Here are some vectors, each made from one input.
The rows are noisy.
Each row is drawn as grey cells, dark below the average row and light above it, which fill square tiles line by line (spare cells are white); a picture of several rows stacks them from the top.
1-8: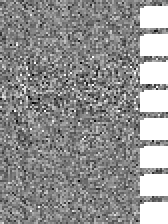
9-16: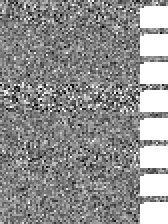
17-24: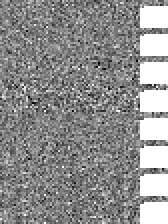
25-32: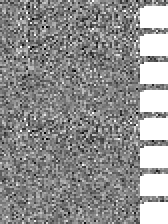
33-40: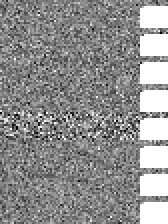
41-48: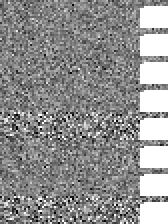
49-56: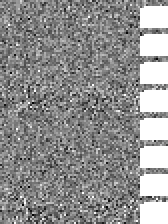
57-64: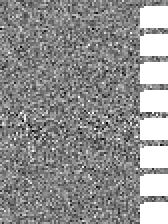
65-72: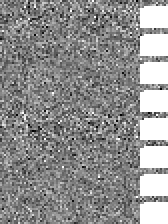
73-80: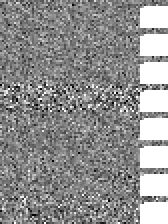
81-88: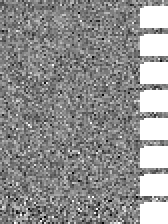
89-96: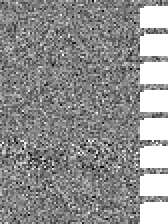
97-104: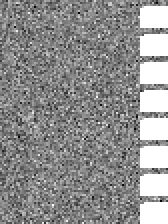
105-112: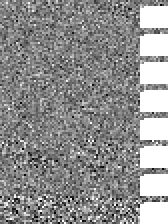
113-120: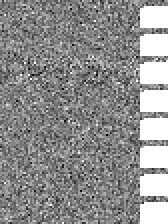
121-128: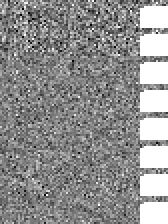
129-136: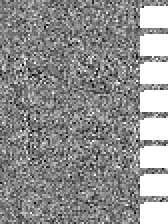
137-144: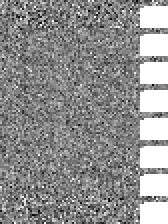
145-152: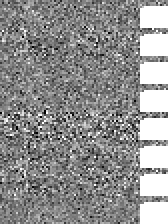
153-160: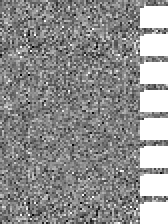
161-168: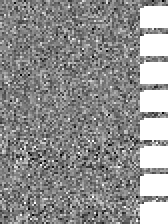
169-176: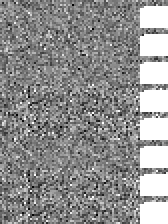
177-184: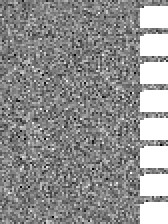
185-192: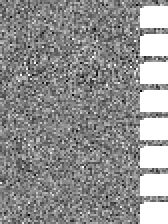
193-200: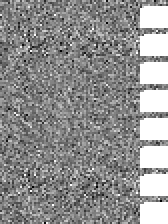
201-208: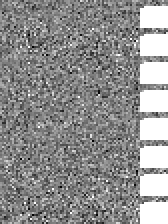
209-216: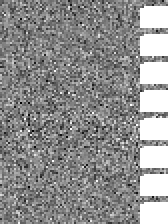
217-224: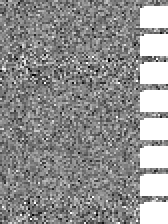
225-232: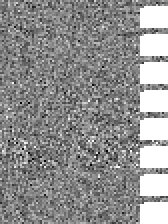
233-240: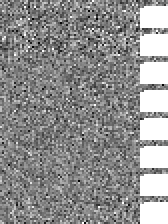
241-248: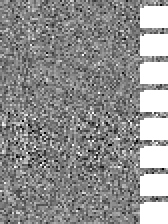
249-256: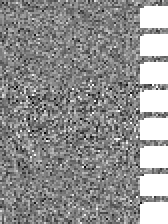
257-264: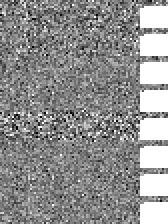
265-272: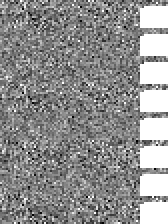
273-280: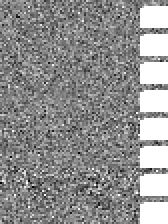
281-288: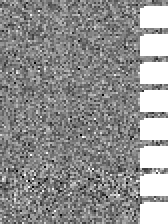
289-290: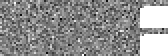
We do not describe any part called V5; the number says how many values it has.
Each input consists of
a list of up to two items, each either a point on a 9-point line, or a true/false value and a value of V5.
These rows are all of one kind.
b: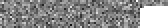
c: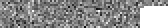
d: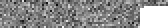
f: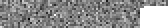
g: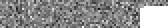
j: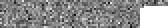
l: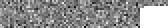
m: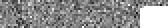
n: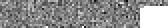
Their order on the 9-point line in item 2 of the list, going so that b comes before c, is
b, n, m, j, f, d, g, l, c.
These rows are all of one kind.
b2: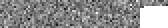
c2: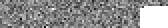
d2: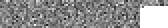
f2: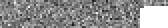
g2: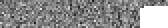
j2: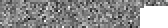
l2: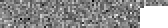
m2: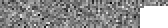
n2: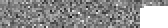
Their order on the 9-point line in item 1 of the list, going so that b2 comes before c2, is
g2, j2, l2, b2, f2, n2, d2, c2, m2.
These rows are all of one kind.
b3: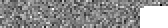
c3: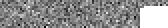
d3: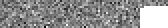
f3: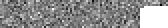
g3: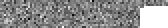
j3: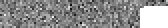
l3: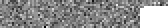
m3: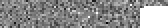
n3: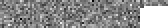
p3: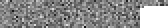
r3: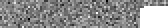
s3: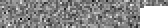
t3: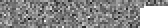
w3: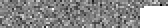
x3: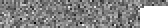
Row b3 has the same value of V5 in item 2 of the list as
j3, l3, m3 and t3.
